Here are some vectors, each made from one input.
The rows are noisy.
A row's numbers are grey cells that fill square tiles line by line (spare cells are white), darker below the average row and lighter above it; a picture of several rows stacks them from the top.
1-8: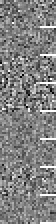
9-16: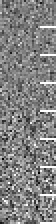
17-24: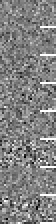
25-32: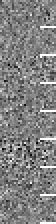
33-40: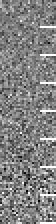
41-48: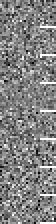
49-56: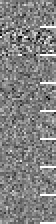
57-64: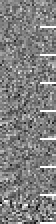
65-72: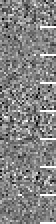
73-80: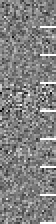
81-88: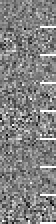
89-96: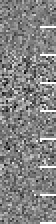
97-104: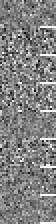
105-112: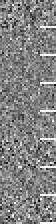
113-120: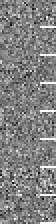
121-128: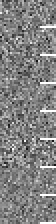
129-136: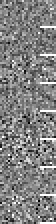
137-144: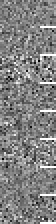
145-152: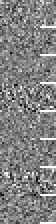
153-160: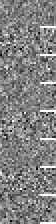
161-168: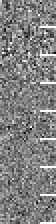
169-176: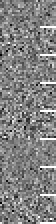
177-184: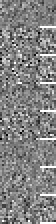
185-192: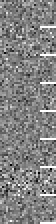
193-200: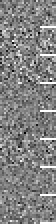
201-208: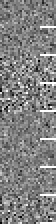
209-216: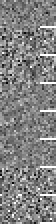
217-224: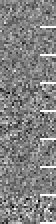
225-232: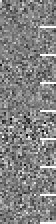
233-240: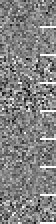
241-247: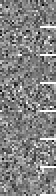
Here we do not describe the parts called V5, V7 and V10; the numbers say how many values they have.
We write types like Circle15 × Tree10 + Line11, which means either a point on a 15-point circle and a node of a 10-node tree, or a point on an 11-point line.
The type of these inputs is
(Bool × Bool × Bool + V5) × Line6 × V10 + Line8 + V7.
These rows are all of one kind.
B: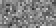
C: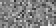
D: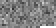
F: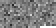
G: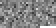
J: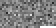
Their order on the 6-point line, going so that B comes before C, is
J, B, F, D, G, C.
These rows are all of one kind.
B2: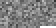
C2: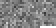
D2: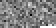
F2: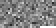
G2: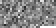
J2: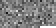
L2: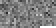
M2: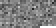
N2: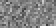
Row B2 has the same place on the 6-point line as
C2, F2 and L2.
